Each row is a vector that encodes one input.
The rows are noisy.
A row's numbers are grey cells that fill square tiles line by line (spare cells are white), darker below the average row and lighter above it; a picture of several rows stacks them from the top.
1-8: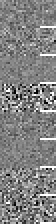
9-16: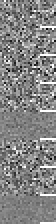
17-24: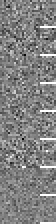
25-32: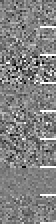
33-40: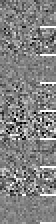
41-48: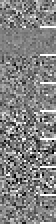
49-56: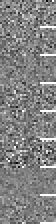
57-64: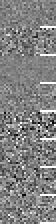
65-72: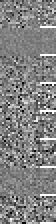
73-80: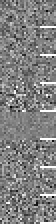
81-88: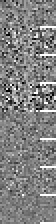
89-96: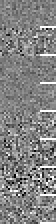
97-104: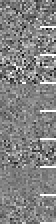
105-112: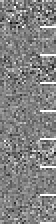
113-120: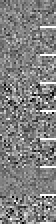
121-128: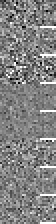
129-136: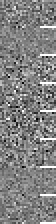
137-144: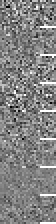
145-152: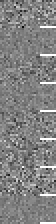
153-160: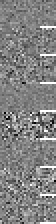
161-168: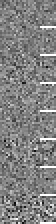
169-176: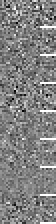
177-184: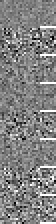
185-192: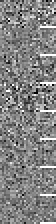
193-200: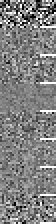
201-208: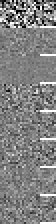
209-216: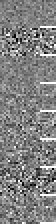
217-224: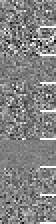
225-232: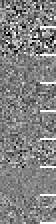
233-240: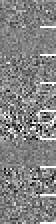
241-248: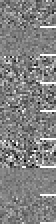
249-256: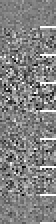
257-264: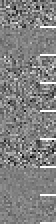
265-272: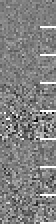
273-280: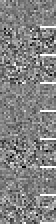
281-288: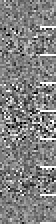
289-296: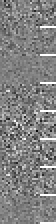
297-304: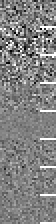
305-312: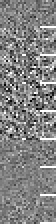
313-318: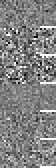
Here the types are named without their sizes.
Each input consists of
a node of a tree, together with either a label, or a node of a tree.
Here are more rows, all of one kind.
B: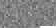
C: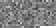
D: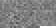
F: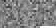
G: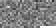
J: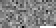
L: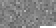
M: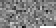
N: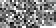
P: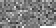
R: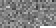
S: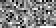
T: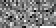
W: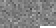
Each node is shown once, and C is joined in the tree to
B, L, R and W.
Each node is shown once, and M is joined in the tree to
T.
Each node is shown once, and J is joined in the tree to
T.
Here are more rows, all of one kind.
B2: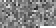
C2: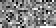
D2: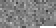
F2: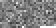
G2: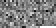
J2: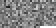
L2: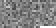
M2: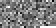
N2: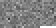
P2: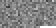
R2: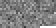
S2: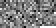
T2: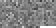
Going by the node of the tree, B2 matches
J2 and S2.
